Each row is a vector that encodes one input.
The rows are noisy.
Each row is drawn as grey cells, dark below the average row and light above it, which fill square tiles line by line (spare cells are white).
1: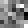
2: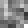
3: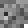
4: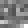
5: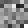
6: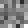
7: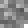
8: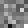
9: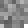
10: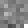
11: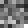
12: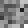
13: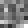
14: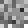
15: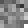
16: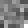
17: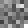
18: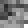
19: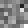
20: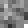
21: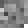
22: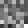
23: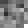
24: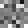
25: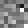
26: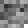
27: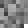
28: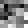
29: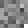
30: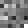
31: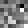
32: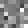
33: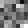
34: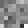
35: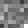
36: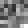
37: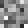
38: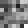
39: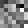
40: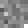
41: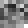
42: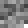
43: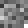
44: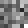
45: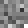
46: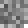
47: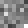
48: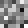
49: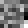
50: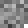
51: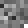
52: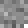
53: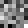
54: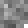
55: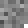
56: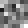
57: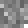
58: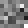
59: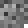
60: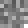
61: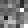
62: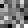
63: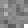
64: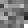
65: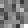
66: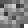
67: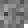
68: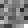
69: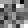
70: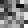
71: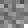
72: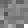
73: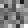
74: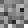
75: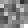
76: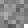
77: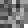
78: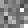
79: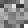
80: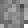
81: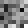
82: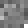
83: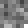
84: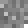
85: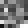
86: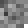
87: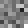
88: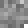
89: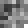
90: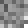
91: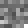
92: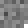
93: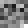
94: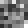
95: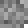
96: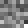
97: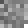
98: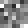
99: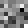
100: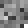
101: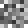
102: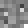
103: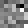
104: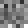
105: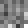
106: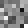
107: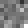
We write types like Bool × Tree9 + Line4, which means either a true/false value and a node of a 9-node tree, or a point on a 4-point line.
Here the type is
Bool × Circle6 + Line4.
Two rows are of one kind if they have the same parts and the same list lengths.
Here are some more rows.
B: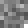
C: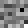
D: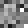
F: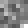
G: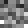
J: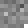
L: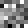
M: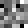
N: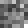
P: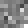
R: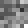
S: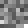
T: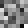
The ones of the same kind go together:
B, D, F, J, L, P, T
C, G, M, N, R, S

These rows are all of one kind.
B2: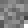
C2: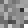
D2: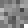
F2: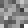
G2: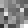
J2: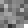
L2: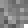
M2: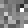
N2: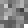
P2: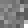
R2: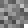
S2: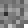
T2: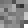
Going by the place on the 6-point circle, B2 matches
C2, D2 and G2.
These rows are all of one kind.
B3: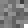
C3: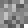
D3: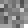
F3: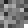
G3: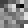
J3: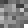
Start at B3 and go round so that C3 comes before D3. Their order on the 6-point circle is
B3, F3, C3, D3, G3, J3.
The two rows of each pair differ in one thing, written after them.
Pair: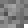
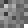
the place on the 6-point circle
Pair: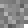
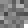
the true/false value
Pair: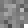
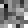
the true/false value
